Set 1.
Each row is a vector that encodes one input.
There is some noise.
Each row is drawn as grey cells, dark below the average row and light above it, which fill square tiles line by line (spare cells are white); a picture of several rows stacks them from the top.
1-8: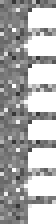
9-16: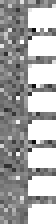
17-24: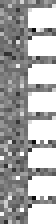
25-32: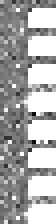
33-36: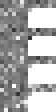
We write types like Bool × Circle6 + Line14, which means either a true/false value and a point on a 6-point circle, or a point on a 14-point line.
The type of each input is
Line6.
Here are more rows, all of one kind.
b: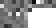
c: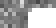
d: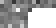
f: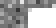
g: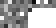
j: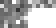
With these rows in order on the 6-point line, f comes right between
c and j.
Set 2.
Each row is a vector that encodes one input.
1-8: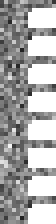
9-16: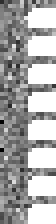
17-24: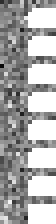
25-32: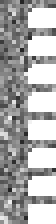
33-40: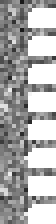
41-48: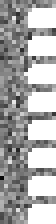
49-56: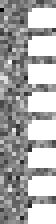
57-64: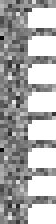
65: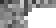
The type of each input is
Label9.
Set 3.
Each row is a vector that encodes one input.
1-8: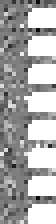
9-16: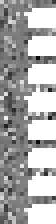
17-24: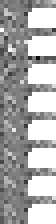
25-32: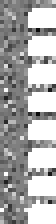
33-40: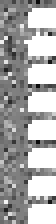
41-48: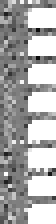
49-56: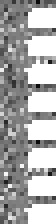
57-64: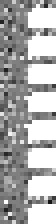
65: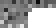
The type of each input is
Label7.
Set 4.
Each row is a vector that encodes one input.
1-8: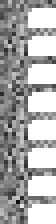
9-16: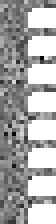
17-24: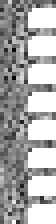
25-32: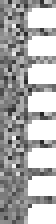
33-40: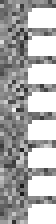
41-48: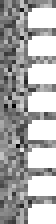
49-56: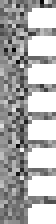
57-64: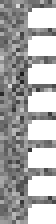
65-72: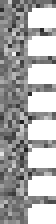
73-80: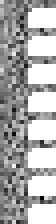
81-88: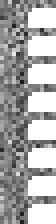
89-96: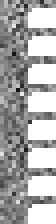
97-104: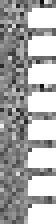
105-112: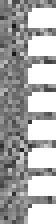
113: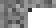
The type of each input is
Line19.
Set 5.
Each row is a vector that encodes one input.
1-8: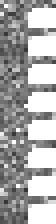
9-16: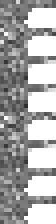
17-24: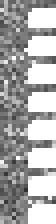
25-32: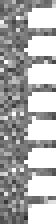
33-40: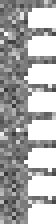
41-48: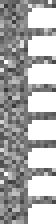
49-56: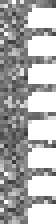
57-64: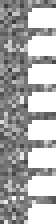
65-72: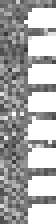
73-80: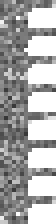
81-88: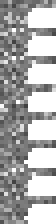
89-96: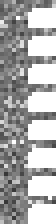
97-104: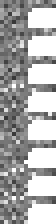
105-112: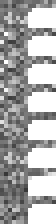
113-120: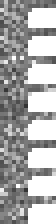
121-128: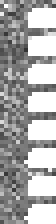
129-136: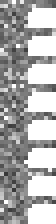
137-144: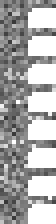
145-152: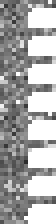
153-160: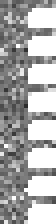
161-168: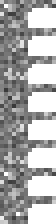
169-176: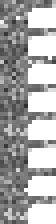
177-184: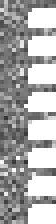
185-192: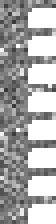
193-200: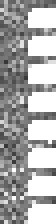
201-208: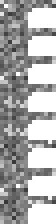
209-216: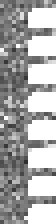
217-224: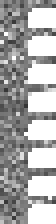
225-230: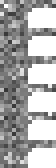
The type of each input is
Label10.
